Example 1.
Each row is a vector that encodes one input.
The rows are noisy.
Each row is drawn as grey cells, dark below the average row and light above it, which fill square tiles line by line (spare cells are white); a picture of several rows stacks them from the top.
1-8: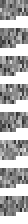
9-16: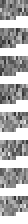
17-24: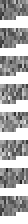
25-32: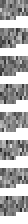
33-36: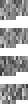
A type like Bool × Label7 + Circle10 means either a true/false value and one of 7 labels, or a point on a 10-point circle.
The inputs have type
Bool × Bool × Bool.
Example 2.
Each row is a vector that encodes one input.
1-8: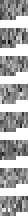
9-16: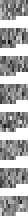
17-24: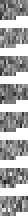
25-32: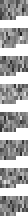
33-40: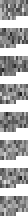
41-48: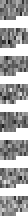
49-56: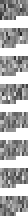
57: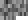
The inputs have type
Bool × Bool × Bool × Bool.
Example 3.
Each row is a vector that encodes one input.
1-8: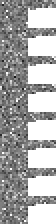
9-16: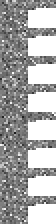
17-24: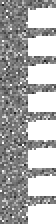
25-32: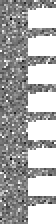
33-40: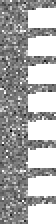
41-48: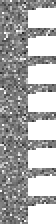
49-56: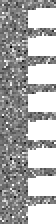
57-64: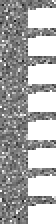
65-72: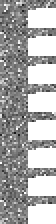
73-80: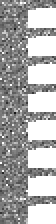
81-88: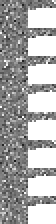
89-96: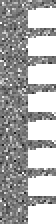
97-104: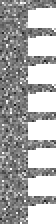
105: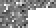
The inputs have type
Bool × Bool × Bool × Bool.
